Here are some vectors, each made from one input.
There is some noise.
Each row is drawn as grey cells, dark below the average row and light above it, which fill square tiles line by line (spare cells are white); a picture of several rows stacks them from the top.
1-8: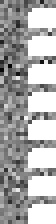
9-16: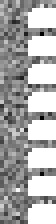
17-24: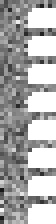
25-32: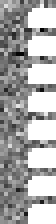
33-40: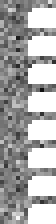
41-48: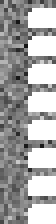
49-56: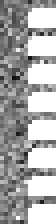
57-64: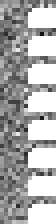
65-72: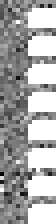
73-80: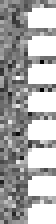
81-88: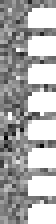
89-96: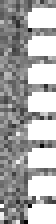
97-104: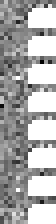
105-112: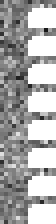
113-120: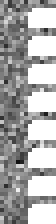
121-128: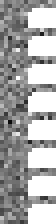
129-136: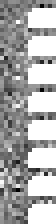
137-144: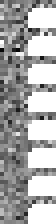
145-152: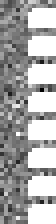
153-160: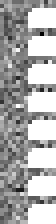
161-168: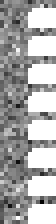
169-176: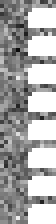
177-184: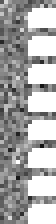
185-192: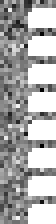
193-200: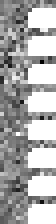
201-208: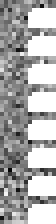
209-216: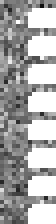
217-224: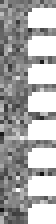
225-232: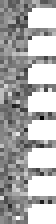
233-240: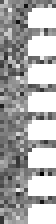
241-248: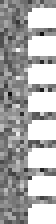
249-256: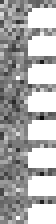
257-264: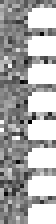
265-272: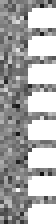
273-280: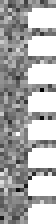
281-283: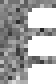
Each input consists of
a list of up to two points on a 9-point circle.
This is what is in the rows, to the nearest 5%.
All of them are lists of up to two points on a 9-point circle: a few are empty, 40% hold one and 60% two.
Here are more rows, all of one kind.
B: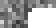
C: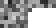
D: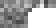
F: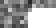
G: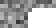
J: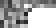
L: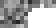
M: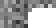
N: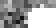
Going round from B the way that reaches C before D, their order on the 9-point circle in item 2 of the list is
B, N, C, F, G, J, D, L, M.
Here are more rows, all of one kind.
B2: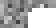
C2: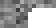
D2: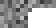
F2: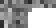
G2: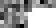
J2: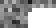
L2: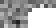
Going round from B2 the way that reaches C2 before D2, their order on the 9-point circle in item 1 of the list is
B2, G2, L2, F2, J2, C2, D2.
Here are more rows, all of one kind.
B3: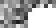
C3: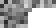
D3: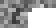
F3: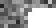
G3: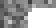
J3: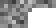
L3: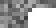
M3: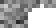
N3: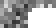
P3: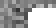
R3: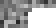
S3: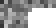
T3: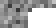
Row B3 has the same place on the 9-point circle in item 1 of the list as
C3, N3 and P3.
